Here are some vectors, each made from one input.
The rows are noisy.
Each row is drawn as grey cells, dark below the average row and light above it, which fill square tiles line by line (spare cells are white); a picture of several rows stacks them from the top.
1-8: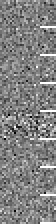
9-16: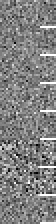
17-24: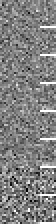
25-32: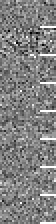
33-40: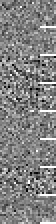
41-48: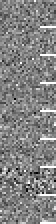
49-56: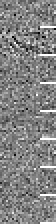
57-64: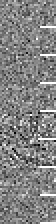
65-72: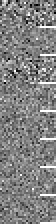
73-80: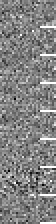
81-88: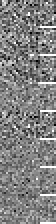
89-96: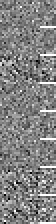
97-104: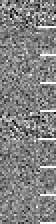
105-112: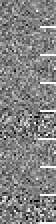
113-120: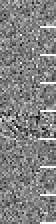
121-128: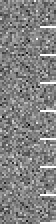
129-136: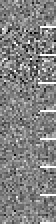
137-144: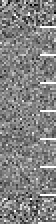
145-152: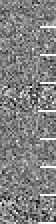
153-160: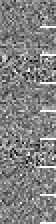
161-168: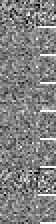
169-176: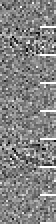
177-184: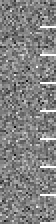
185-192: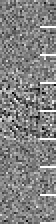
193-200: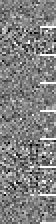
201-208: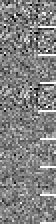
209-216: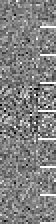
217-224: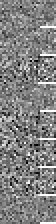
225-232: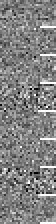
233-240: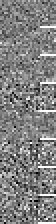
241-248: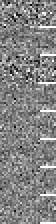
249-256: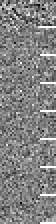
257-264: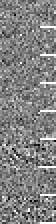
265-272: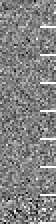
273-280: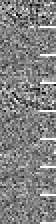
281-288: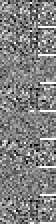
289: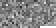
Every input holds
either a point on a 9-point line, or four true/false values.
